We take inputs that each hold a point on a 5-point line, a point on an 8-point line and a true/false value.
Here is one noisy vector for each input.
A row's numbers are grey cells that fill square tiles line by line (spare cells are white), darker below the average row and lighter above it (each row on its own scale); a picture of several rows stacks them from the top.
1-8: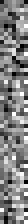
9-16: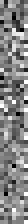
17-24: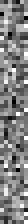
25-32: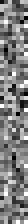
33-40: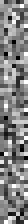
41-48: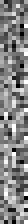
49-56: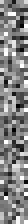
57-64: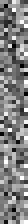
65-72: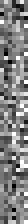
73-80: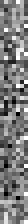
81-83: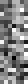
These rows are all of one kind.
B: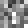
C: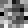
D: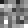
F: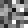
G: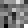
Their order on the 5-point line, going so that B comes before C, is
D, B, C, F, G.
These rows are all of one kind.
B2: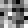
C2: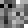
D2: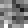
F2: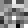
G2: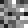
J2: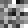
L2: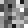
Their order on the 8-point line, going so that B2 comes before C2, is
D2, B2, L2, C2, F2, J2, G2.
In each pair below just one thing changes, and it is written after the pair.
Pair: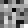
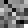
the place on the 5-point line
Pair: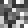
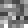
the place on the 5-point line
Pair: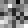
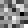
the true/false value
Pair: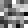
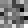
the true/false value
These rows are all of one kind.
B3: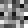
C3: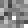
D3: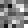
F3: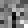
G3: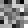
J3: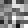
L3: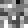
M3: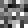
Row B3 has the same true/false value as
F3 and L3.
